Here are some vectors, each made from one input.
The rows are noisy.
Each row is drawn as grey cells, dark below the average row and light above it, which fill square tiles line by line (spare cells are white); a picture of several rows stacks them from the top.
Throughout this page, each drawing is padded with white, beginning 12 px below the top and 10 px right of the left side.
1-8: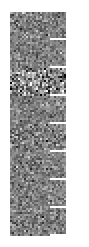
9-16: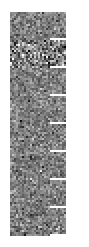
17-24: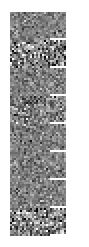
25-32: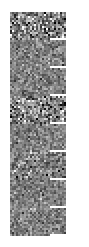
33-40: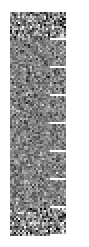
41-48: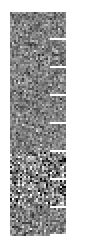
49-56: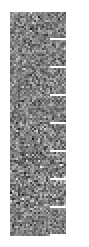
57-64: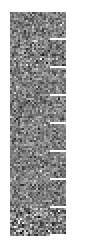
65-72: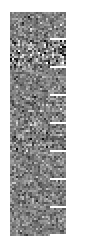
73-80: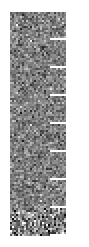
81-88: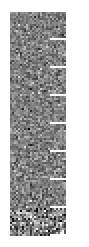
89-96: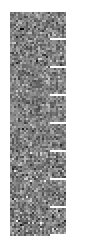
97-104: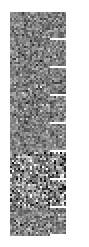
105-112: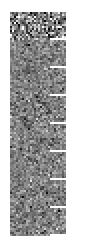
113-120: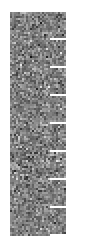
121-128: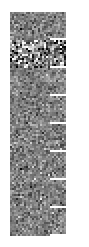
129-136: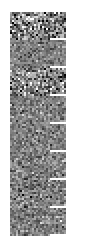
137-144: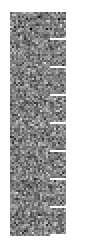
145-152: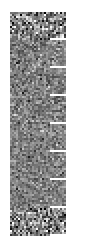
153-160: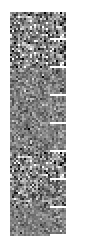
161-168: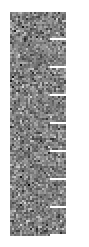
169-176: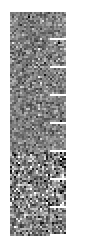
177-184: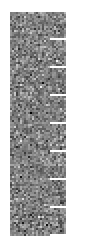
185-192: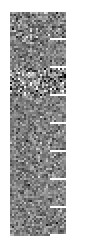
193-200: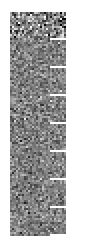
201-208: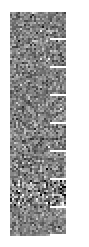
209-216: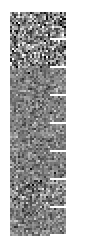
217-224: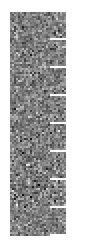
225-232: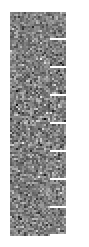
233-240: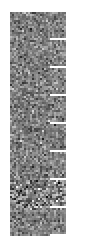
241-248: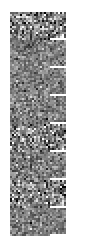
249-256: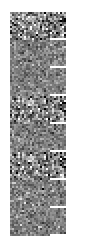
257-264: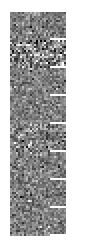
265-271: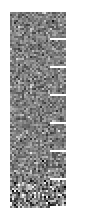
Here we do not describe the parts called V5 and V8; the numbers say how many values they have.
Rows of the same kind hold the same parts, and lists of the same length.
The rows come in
3 kinds.
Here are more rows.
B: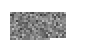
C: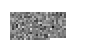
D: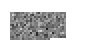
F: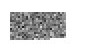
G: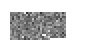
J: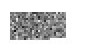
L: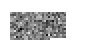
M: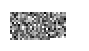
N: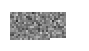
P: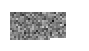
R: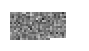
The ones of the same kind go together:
B, C, G, L, N, P, R
D, F, J
M

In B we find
a point on a 6-point circle and a node of a 13-node tree.
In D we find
a node of a 13-node tree and a value of V8.
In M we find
a value of V5.
